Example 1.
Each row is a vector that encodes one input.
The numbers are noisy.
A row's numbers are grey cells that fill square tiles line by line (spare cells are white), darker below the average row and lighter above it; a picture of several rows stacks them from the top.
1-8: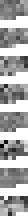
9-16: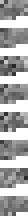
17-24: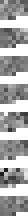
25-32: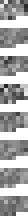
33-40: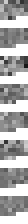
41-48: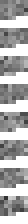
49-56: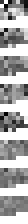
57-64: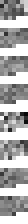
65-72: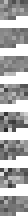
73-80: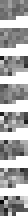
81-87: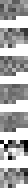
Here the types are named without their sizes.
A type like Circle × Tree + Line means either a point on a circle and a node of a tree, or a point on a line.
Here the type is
Tree.
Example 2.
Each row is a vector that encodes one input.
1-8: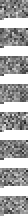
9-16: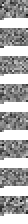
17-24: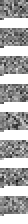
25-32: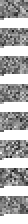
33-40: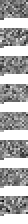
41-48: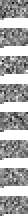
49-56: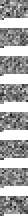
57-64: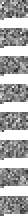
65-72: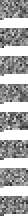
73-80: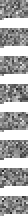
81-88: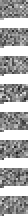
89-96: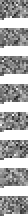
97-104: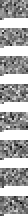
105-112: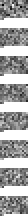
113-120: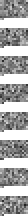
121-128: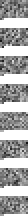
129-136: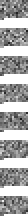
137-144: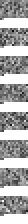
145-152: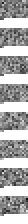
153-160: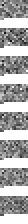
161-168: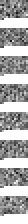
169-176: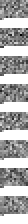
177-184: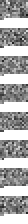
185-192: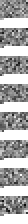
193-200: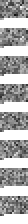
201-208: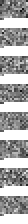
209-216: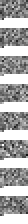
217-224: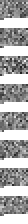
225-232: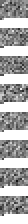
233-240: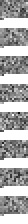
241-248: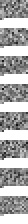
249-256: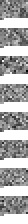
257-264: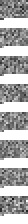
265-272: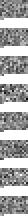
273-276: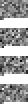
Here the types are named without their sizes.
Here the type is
Bool × Bool × Bool × Bool.
